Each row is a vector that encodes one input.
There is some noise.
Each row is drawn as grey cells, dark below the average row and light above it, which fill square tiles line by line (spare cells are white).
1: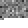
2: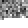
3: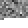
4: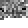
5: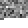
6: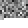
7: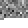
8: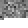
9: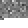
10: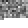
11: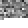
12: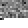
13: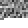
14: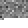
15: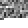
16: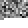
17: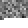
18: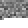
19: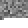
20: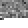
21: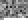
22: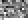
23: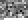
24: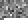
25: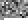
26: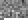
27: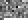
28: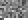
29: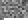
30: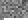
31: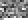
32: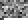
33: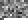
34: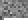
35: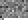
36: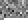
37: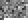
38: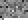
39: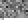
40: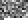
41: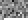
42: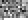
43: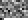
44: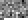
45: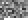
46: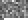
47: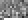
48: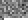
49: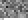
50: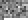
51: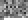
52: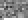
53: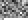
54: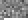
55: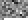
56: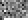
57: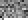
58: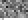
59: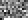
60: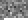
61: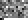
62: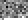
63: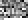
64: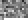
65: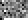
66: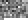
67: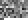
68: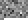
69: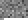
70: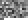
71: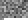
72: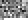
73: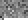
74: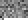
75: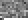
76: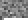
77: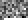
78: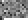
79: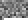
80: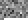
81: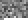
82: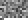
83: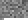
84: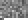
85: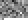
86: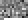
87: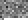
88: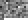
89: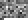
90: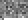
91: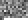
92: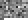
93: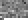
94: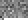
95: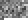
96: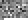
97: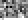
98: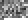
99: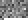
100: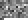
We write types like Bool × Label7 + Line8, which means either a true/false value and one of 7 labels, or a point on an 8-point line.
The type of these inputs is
Bool × Line4 + Line8.
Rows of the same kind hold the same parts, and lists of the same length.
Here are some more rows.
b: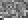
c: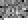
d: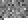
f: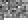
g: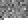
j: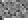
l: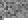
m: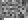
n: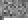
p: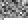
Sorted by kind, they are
b, c, d, g, j, l, m, n
f, p

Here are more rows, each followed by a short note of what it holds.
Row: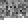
a point on an 8-point line
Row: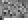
a point on an 8-point line
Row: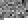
a point on an 8-point line
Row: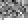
a point on a 4-point line and a true/false value
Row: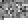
a point on a 4-point line and a true/false value
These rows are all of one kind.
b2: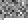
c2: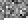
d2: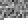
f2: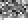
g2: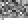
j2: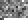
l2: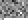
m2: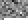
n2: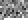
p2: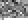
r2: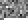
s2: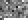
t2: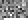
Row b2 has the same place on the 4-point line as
l2 and n2.
